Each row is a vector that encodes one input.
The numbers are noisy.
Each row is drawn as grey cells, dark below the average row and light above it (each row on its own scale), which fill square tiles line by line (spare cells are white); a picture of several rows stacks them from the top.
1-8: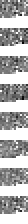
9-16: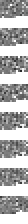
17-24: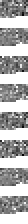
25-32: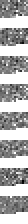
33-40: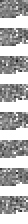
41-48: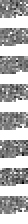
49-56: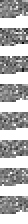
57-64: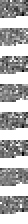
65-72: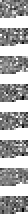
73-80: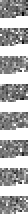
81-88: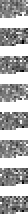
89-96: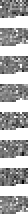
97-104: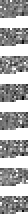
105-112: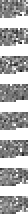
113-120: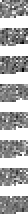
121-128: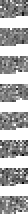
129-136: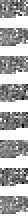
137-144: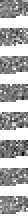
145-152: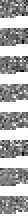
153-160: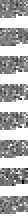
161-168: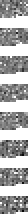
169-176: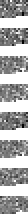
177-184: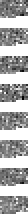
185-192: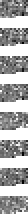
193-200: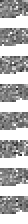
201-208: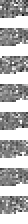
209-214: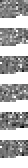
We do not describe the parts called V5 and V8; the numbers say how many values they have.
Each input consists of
either a point on a 6-point line, or a value of V5 and a value of V8, or a list of up to two points on a 4-point line.
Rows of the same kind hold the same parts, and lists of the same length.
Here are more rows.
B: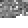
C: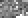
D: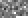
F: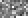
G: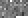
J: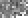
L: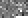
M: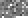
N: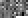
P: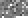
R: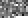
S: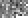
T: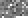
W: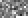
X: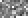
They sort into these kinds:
B, C
D, F, W, X
G, L, N, R
J, S
M, P, T

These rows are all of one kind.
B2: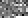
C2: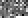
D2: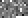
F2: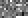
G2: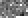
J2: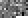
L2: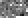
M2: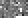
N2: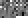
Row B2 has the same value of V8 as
F2, G2 and L2.
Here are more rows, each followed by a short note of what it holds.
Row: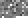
the empty list
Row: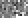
a list of two items
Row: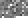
the empty list
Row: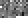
a value of V5 and a value of V8
